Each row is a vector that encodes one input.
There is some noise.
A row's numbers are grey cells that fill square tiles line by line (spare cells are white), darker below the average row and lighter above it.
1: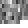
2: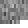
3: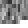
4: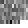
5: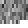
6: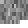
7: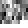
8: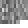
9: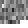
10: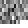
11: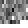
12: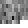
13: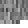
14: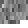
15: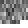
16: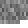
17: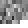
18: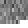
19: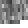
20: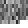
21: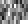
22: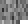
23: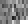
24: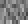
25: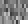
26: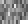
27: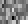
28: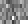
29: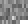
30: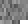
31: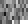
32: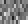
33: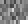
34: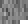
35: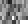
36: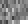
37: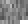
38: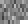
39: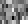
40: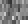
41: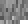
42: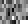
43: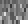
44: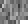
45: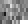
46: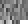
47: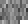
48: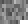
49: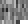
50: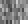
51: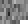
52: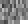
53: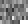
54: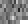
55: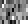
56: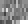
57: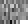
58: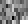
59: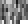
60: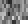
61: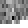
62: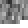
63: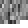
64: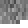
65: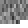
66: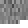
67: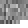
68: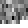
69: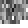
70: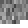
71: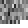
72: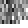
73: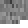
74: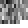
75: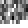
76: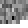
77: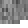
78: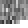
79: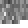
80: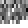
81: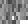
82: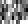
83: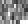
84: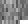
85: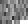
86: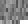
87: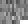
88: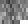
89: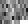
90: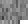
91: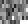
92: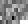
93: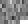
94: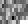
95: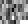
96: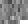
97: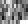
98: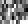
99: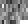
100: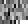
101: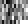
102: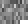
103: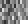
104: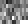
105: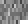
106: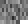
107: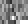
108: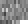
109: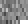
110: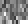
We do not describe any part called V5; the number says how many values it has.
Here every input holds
a true/false value and a value of V5, together with either a fixed value, or a node of an 8-node tree.
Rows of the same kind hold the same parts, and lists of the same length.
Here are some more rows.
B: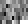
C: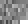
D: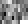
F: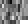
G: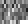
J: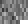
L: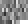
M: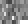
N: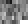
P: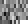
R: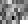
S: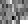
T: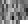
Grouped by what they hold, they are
B, C, D, L, P, R, S
F, G, J, M, N, T

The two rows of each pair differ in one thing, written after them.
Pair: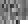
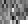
the value of V5
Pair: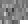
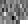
the value of V5
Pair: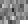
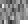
the true/false value
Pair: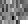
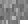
the value of V5
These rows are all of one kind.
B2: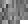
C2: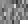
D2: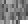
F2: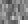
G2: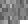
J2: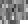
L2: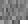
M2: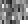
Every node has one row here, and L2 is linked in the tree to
D2 and J2.
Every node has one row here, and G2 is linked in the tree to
B2.
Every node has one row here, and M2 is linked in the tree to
C2 and D2.
